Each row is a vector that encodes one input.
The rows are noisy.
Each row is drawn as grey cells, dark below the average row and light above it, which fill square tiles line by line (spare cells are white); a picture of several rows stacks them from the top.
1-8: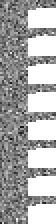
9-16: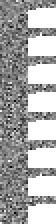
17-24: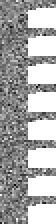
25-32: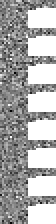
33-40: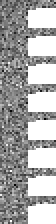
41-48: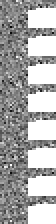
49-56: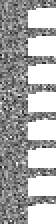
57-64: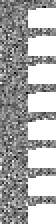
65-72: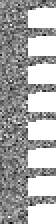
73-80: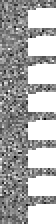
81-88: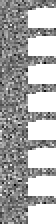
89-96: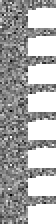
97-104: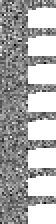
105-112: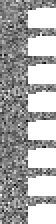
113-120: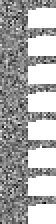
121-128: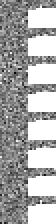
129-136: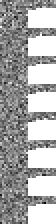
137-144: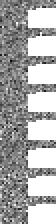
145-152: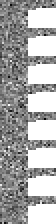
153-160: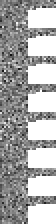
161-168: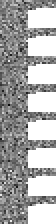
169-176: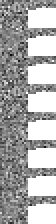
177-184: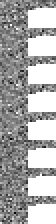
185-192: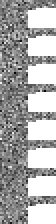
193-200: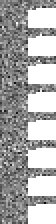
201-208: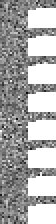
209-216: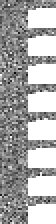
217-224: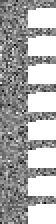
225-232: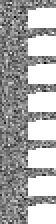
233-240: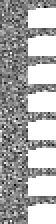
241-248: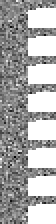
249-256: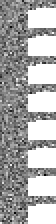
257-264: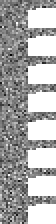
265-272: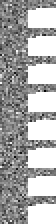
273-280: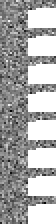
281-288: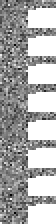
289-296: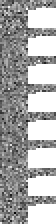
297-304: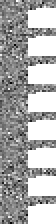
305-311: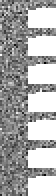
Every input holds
either one of 9 labels and a true/false value, or a point on a 9-point line, or a point on an 11-point line.
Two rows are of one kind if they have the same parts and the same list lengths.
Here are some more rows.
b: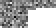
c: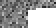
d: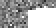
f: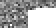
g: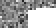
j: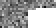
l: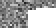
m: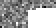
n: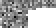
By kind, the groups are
b, n
c, j, m
d, f, g, l

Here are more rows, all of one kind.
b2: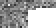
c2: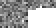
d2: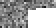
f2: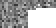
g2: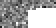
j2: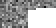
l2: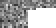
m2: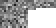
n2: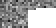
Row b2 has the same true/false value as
c2, d2 and g2.
